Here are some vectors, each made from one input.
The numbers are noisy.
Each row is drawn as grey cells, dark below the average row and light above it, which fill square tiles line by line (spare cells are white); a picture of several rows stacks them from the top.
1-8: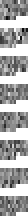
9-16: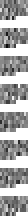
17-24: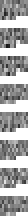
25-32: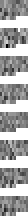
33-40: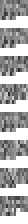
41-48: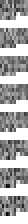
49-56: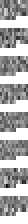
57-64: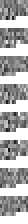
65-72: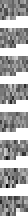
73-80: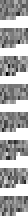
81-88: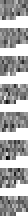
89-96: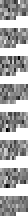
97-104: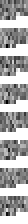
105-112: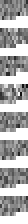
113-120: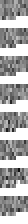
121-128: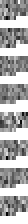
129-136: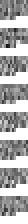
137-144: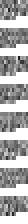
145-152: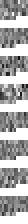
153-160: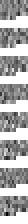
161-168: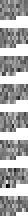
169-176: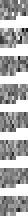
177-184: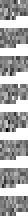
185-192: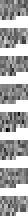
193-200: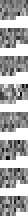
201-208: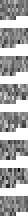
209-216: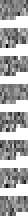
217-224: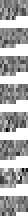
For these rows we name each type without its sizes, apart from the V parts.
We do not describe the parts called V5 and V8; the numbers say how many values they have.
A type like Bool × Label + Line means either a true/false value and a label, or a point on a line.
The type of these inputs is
Line × (Line + V8) + List(Bool × V5).
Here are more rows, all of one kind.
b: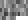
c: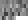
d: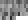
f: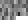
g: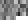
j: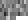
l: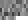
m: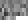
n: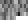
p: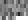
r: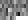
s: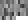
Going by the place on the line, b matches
f, l and m.
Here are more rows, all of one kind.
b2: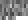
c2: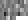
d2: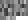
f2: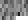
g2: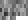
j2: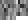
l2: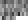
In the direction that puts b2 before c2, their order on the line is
b2, l2, f2, g2, d2, c2, j2.
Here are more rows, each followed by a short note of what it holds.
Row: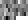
a list of two items
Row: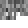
a list of one item
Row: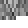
a point on each of two lines
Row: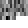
a list of one item
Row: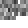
a list of two items
